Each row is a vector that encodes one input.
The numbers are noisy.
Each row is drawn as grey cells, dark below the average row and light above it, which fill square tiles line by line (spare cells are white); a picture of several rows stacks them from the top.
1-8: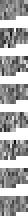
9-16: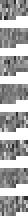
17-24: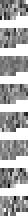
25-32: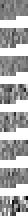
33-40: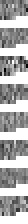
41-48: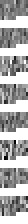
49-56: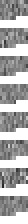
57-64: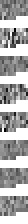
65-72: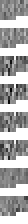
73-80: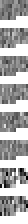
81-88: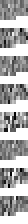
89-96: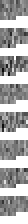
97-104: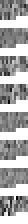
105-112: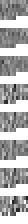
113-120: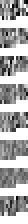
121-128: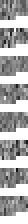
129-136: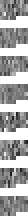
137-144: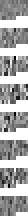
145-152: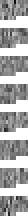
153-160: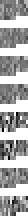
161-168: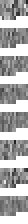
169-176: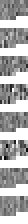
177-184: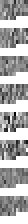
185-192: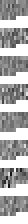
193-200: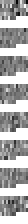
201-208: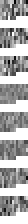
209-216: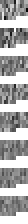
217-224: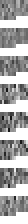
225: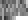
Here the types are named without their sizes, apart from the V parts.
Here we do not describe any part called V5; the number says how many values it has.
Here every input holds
two labels, together with a list of values of V5.
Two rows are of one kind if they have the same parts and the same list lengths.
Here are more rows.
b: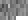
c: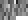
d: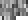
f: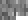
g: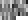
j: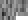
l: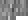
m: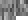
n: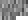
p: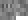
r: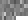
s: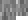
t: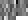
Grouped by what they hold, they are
b, c, p, r
d, l, m, t
f, g, j, n, s

